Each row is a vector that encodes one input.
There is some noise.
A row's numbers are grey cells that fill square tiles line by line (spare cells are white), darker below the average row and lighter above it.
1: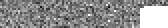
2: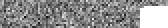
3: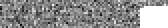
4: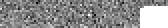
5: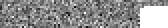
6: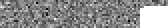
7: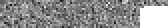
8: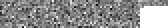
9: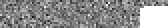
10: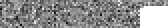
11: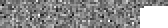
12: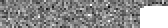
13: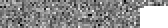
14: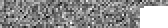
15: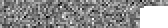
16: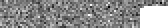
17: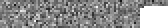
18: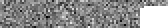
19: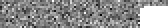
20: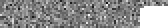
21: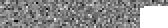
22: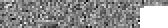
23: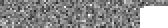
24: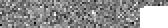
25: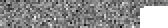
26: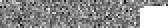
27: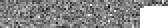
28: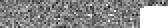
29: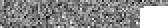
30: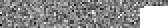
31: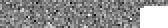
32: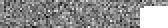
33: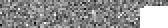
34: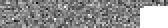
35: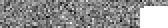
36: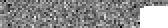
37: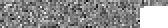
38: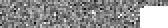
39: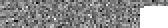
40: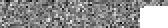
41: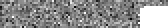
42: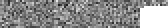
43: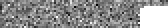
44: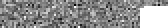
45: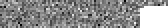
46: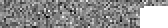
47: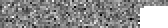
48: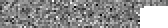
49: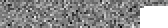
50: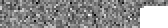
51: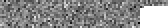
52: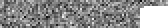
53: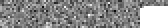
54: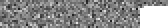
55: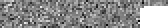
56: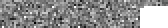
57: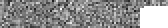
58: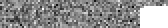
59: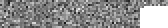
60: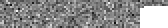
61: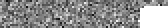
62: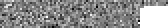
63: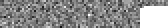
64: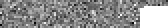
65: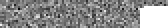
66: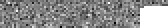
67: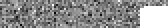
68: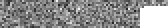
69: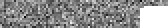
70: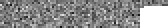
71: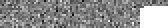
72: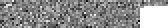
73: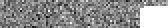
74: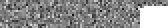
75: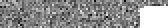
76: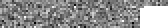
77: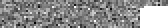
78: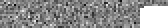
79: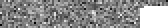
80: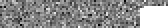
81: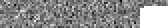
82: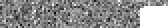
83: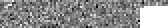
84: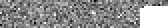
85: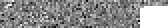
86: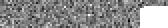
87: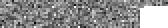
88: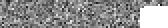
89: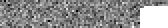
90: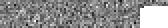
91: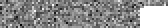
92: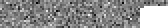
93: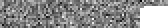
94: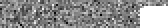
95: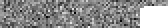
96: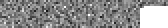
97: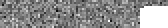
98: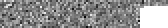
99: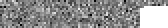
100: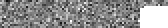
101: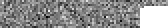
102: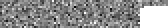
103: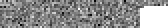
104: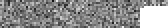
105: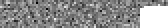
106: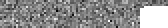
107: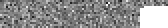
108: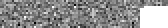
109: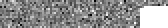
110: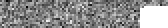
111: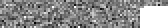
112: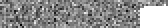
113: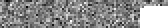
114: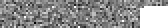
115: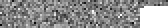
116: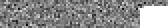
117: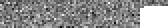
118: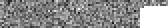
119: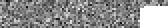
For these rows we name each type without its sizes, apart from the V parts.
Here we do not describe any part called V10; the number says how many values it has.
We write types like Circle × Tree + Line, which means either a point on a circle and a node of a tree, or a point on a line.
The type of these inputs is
Circle + Line + V10.
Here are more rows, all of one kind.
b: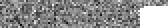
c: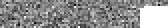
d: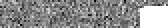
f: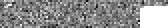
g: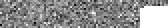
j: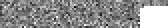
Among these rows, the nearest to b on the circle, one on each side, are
d and j.
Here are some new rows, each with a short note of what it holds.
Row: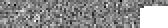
a value of V10
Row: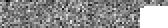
a point on a line
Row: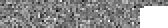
a value of V10
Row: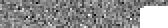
a value of V10
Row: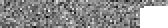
a point on a line
